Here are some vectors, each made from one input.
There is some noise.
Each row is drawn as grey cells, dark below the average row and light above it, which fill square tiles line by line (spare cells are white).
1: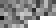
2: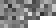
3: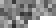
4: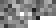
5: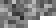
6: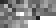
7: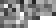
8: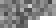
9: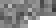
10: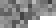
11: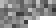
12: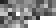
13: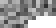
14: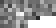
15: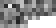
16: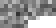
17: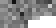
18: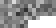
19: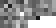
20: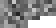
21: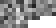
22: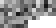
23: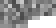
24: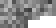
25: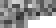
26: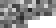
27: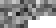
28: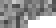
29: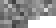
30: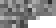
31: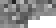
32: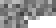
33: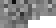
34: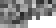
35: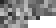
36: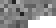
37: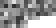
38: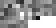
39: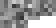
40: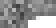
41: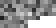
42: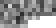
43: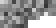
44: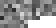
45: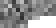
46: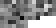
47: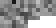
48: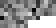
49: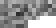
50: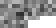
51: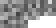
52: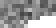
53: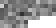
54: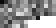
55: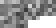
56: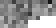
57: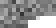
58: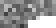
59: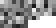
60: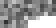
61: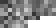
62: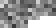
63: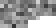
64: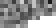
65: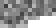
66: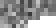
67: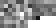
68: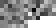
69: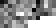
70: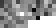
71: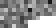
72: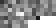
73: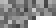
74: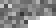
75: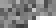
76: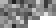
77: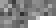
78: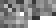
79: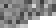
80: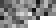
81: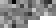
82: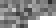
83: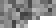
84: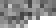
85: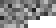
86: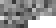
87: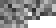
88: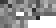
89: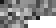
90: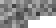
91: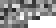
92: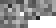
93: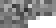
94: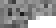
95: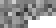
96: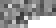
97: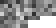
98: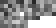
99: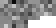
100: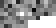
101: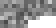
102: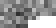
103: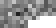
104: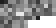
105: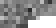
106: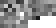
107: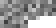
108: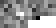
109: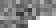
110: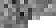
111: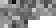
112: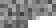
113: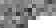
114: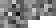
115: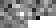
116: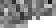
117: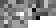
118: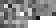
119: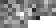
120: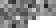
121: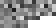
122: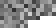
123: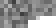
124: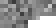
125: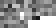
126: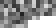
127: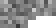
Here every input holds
either a point on a 7-point line, or a list of up to two points on a 6-point line.
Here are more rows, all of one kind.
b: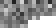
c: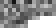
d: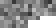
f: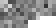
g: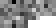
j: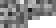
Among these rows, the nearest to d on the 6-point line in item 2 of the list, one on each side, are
b and j.
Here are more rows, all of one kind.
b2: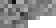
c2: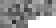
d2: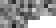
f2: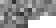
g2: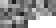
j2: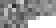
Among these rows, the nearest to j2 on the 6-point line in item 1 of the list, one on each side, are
f2 and g2.
